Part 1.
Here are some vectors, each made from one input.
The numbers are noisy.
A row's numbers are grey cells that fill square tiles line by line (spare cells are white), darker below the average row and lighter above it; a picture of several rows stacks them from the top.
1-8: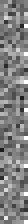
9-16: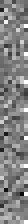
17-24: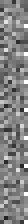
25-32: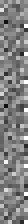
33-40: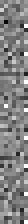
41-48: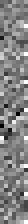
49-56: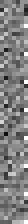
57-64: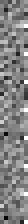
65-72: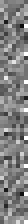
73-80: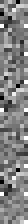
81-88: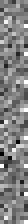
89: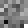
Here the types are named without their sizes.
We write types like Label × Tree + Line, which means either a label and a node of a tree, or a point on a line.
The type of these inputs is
List(Line).
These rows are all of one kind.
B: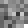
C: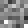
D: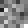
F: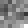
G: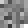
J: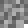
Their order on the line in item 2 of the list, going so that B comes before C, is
B, F, G, D, J, C.
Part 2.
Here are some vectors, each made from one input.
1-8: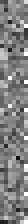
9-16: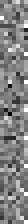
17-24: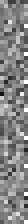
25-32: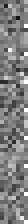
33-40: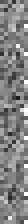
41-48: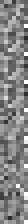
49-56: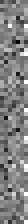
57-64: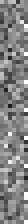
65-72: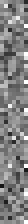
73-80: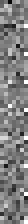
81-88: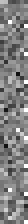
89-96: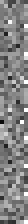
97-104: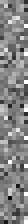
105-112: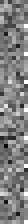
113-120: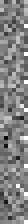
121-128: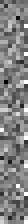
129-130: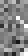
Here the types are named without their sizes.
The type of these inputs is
Bool × Bool × Bool × Bool + Line.
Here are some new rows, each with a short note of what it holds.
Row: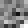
a point on a line
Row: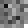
four true/false values
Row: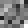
a point on a line
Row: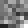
a point on a line
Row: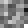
four true/false values
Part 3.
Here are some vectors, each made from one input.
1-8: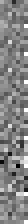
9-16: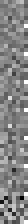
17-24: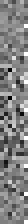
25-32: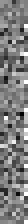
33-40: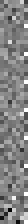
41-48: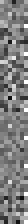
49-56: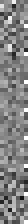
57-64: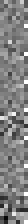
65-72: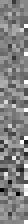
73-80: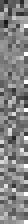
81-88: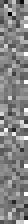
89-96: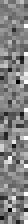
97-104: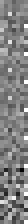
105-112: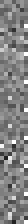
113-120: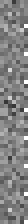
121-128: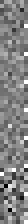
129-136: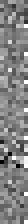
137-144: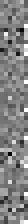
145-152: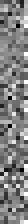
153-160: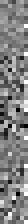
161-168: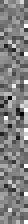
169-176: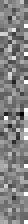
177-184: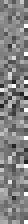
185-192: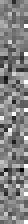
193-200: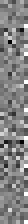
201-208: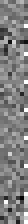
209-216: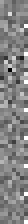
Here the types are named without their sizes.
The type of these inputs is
Bool × Bool × Bool + Line × Line.
